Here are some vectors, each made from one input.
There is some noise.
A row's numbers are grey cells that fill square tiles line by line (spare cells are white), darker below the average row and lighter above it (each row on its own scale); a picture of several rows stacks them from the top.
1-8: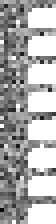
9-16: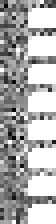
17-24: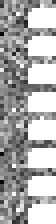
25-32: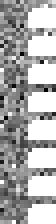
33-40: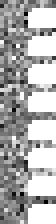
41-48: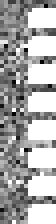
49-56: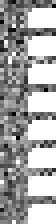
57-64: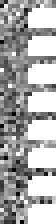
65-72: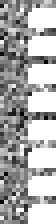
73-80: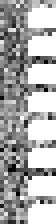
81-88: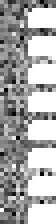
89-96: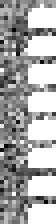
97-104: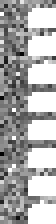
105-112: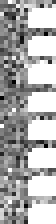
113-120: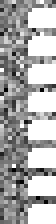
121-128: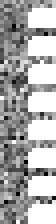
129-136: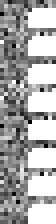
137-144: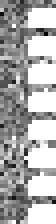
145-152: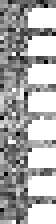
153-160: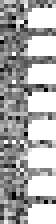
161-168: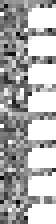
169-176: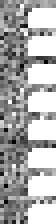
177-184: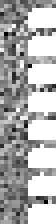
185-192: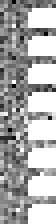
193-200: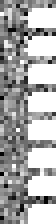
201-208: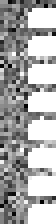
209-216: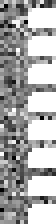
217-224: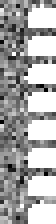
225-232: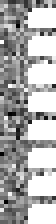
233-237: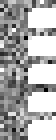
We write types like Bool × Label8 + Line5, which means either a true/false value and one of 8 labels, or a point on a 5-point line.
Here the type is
Line4 + Line10.
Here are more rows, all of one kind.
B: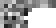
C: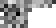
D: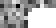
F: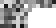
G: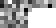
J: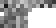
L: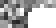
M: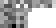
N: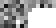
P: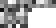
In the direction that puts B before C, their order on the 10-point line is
L, D, G, B, P, C, J, F, N, M.
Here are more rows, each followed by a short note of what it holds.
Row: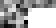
a point on a 10-point line
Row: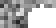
a point on a 10-point line
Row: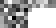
a point on a 10-point line
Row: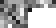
a point on a 10-point line
